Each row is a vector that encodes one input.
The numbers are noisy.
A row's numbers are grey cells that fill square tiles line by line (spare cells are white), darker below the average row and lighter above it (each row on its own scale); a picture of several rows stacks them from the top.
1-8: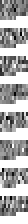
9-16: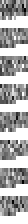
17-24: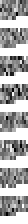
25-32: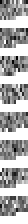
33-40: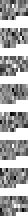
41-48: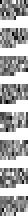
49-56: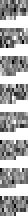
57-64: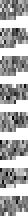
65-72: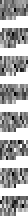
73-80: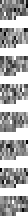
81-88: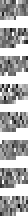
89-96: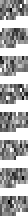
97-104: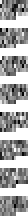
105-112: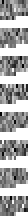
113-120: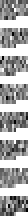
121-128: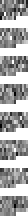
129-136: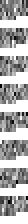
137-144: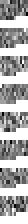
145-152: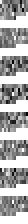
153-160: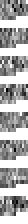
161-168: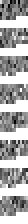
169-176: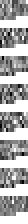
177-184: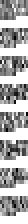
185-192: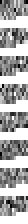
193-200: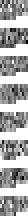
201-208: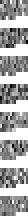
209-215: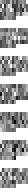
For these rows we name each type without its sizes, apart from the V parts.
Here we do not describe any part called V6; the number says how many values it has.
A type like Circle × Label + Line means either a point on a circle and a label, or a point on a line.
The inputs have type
Circle × (Label + Line) + V6 × V6.
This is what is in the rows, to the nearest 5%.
About 65% of them hold a point on a circle, together with either a label, or a point on a line. The rest hold two values of V6.
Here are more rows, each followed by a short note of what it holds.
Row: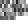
a point on a circle and a point on a line
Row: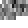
a point on a circle and a point on a line
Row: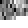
a point on a circle and a label
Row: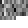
a point on a circle and a label
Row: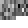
two values of V6
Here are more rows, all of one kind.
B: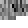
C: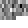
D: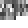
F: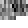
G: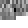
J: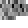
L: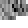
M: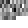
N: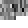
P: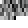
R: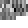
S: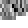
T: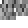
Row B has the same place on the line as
C, G, P and R.
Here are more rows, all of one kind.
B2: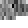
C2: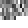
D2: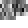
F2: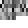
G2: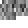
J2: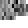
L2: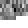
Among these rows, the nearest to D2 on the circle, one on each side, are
F2 and L2.
